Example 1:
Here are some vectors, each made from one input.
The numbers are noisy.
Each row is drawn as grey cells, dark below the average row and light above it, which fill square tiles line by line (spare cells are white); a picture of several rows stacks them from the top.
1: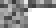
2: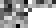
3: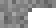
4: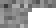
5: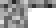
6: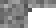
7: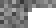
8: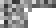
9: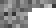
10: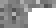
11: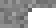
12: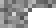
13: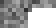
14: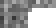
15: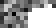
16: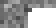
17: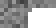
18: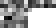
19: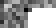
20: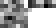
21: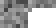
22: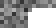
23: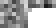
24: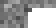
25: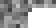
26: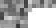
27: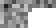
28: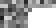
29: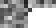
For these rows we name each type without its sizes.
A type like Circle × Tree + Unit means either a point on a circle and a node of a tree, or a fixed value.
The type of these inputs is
Label.
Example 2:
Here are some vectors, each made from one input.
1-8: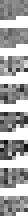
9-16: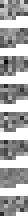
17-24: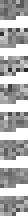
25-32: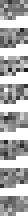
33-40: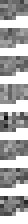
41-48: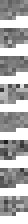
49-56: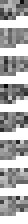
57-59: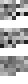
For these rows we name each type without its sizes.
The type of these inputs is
Line.
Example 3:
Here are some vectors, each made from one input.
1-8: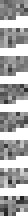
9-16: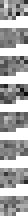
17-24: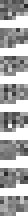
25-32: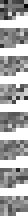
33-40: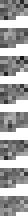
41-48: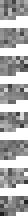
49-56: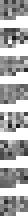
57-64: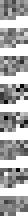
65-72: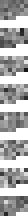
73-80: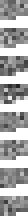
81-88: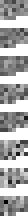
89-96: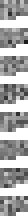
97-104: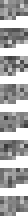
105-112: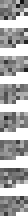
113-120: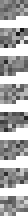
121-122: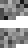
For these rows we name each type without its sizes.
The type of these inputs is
Circle.
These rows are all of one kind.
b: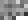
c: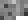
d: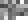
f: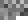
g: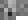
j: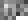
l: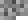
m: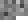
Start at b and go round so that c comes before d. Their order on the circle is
b, c, f, d, g, j, l, m.
